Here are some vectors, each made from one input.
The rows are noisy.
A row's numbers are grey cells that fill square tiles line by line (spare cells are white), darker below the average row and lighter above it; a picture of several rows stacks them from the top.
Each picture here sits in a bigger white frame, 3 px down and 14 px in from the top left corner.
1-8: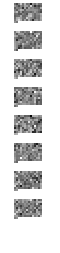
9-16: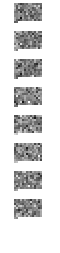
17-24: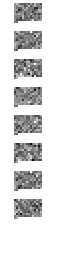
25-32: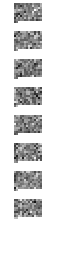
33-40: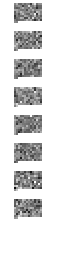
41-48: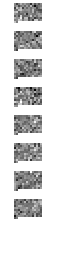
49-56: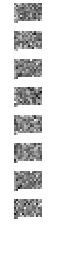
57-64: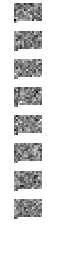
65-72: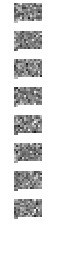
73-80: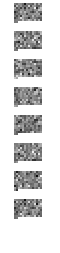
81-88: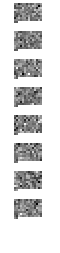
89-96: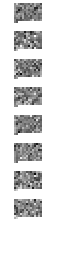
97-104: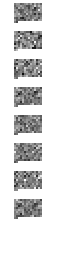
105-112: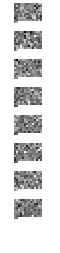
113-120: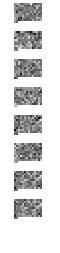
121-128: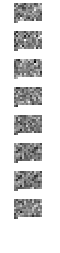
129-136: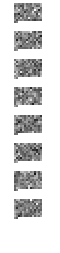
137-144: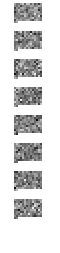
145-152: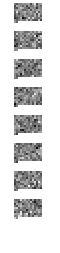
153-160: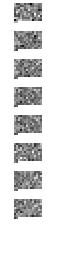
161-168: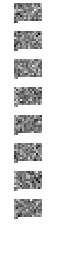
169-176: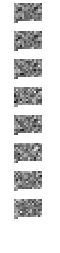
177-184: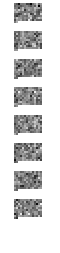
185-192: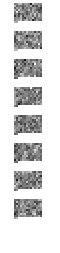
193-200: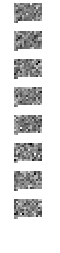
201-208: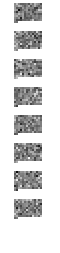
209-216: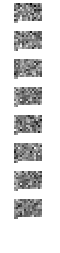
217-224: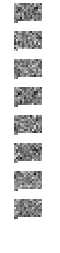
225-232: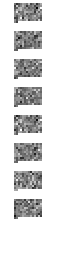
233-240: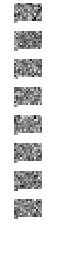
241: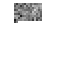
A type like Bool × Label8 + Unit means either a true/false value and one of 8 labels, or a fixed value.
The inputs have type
(Circle11 + Unit) × Line10.
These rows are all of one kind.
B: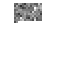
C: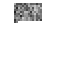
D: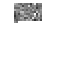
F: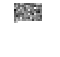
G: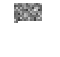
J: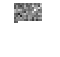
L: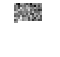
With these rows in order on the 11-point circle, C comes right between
B and D.
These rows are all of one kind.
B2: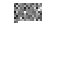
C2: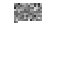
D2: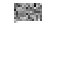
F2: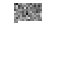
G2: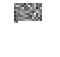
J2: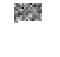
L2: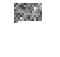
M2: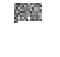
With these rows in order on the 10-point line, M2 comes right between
G2 and L2.
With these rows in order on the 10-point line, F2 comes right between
D2 and J2.
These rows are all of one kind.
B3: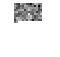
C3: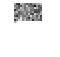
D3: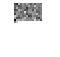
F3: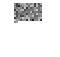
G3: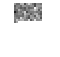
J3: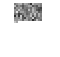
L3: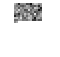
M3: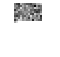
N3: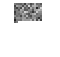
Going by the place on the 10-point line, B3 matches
C3, L3 and M3.
